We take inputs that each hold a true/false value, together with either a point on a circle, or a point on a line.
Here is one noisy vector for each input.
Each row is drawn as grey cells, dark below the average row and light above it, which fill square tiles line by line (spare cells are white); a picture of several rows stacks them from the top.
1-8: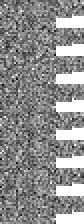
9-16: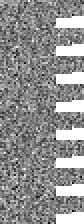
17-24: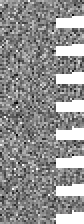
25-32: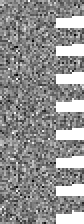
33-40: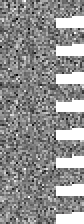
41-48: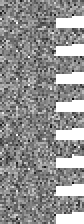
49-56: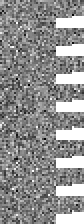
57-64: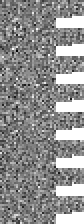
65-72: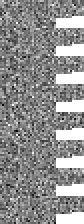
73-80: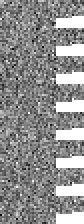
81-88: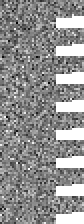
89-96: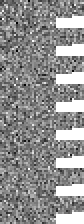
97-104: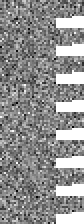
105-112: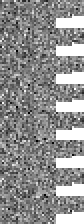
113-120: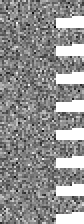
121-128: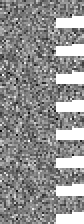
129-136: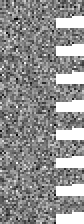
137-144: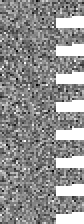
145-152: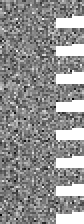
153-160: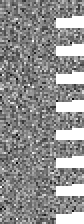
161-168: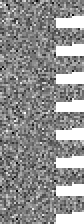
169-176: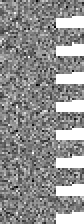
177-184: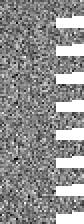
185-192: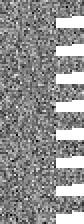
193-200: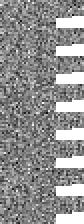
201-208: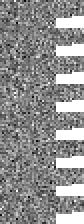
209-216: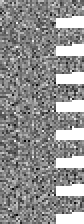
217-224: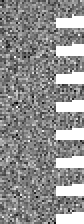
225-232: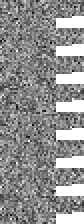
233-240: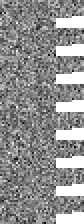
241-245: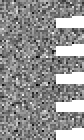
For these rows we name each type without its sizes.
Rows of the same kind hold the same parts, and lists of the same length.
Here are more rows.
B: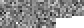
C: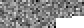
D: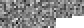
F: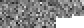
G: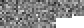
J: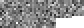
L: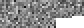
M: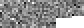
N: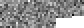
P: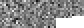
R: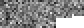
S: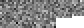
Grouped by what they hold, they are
B, D, J, M, N
C, F, G, L, P, R, S

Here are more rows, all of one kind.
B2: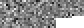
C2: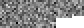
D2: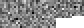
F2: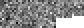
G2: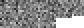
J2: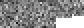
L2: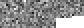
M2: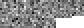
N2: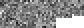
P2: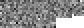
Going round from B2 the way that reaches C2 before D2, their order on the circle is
B2, J2, G2, P2, C2, F2, N2, D2, M2, L2.
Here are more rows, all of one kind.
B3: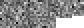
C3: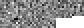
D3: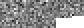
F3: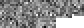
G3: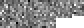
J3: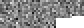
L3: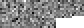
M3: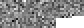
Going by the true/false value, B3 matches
F3 and G3.
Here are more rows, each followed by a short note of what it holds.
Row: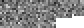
a point on a circle and a true/false value
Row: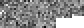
a point on a circle and a true/false value
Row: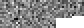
a point on a circle and a true/false value
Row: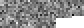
a point on a line and a true/false value
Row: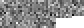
a point on a line and a true/false value
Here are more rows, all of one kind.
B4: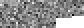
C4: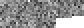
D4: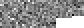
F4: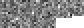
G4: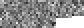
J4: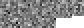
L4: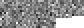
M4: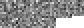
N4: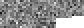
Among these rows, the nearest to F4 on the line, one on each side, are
L4 and N4.
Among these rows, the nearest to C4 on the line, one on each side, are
J4 and M4.
